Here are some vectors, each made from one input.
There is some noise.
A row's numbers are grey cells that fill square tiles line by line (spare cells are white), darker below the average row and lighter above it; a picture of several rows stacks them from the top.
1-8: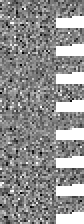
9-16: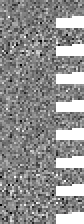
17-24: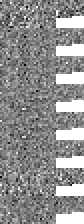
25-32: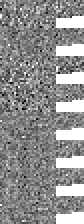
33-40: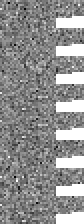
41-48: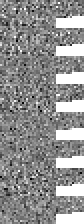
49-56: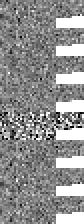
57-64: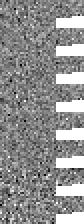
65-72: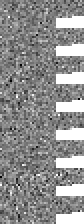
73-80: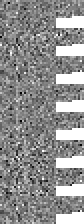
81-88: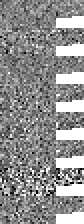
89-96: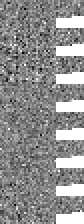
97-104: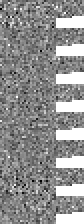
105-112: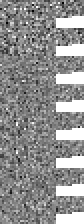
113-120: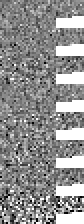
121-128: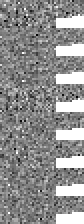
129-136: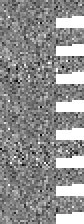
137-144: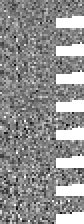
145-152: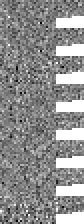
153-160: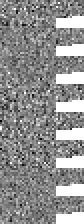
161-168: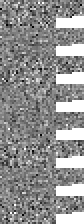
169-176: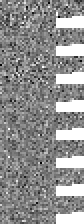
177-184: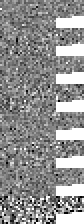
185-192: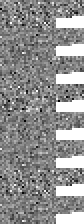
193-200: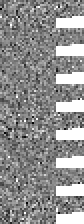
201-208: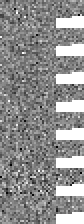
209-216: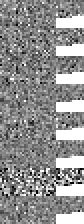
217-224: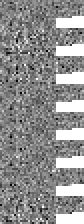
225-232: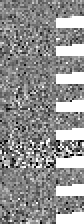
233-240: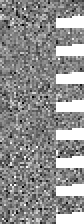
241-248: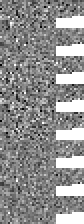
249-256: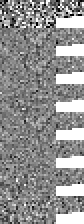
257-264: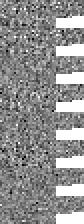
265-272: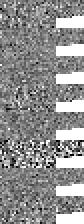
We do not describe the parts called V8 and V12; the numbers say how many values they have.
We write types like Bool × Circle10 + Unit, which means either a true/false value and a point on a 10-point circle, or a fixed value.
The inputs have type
(Label5 × V12 + V8) × Label7 + Unit.
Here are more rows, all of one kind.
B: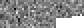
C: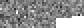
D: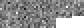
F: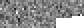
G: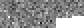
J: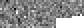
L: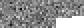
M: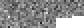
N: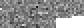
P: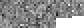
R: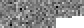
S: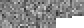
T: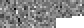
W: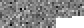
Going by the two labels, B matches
F, J and T.
